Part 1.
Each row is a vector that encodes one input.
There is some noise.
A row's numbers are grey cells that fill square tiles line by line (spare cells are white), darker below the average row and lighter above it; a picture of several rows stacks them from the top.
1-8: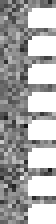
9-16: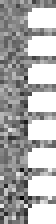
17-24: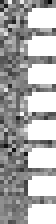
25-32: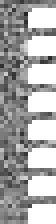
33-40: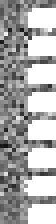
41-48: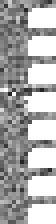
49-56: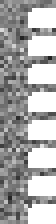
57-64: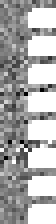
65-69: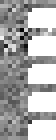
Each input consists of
a point on an 8-point line.
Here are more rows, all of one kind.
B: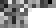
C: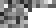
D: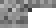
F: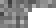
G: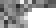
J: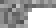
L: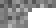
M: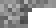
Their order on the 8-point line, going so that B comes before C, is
D, M, J, B, C, F, L, G.
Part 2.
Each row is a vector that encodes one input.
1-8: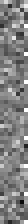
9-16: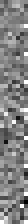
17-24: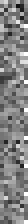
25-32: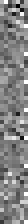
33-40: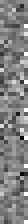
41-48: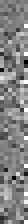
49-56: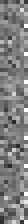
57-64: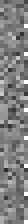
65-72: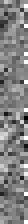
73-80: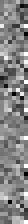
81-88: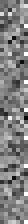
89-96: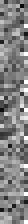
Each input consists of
a point on an 11-point line.
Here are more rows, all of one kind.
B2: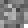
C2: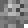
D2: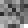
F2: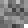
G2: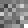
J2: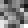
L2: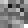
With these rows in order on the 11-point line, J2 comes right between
B2 and G2.
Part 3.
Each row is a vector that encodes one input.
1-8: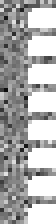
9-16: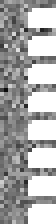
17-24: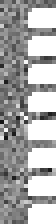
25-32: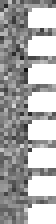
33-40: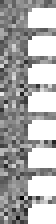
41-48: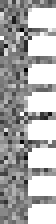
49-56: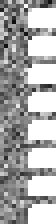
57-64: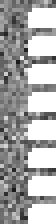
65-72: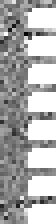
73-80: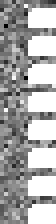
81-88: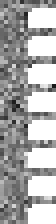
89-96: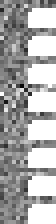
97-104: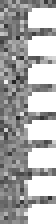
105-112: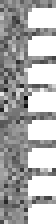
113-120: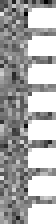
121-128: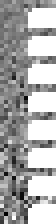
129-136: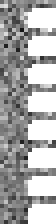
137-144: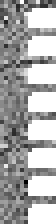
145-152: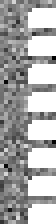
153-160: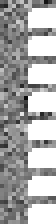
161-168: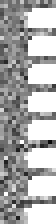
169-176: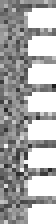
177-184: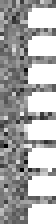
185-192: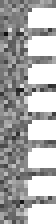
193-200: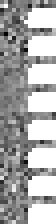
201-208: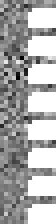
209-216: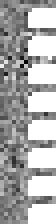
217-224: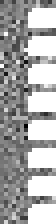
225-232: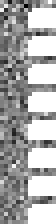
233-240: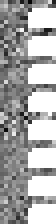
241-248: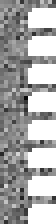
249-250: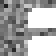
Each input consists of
a point on a 9-point line.
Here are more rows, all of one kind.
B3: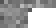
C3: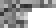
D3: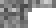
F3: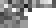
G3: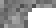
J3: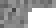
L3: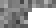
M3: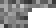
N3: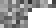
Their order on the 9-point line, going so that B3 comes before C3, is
L3, M3, N3, B3, J3, F3, D3, C3, G3.
